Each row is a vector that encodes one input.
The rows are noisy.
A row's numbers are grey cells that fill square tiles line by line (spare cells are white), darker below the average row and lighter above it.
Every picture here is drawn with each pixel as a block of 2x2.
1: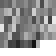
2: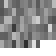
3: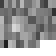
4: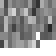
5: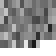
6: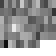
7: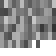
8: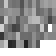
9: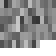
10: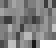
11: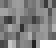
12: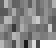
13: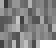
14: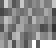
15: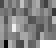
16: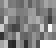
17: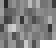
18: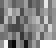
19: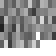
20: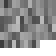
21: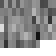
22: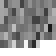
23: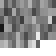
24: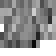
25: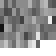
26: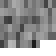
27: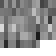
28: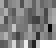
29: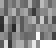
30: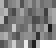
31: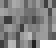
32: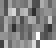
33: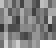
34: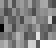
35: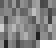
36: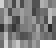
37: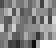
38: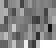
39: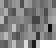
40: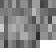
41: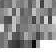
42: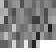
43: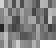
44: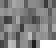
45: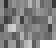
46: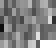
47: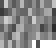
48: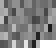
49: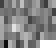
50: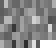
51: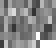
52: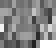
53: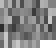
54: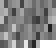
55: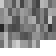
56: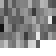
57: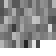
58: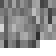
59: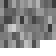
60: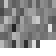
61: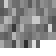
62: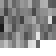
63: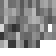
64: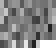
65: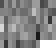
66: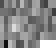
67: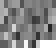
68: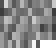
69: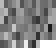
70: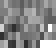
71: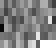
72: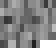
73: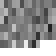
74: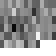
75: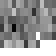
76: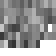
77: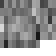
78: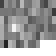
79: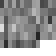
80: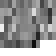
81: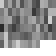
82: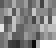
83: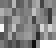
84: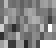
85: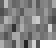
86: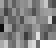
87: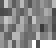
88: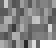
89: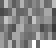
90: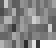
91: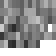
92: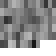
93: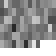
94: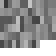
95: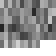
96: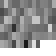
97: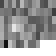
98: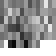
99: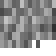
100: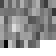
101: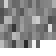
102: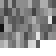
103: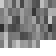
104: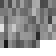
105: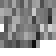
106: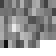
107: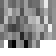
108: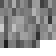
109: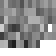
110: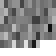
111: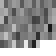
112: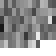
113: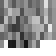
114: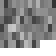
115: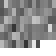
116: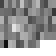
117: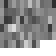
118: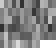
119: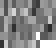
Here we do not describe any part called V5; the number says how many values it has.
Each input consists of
a true/false value, together with either a point on a 4-point line, or a value of V5.
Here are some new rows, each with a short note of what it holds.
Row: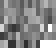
a point on a 4-point line and a true/false value
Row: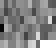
a true/false value and a value of V5
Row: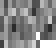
a true/false value and a value of V5
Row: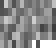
a point on a 4-point line and a true/false value
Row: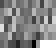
a point on a 4-point line and a true/false value
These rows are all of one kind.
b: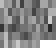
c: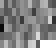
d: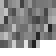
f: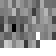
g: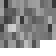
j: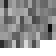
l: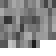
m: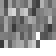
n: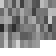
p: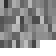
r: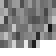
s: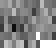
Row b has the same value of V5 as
d, n and r.
